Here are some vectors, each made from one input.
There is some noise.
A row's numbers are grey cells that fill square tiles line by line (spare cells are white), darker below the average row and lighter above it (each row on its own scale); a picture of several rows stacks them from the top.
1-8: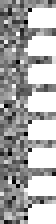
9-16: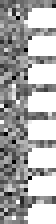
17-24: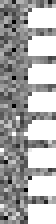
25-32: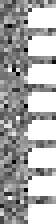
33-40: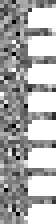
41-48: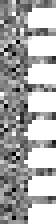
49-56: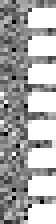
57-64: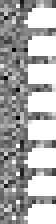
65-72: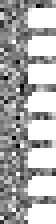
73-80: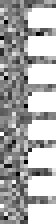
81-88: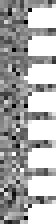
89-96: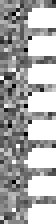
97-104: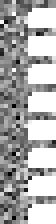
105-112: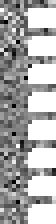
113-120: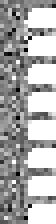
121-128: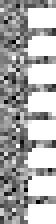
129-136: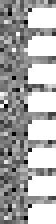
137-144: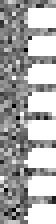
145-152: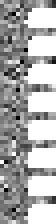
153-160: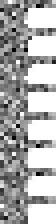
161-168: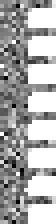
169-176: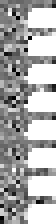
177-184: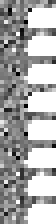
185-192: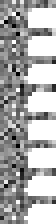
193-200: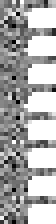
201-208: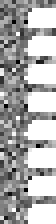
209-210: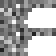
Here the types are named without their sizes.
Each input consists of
either a node of a tree, or three true/false values.
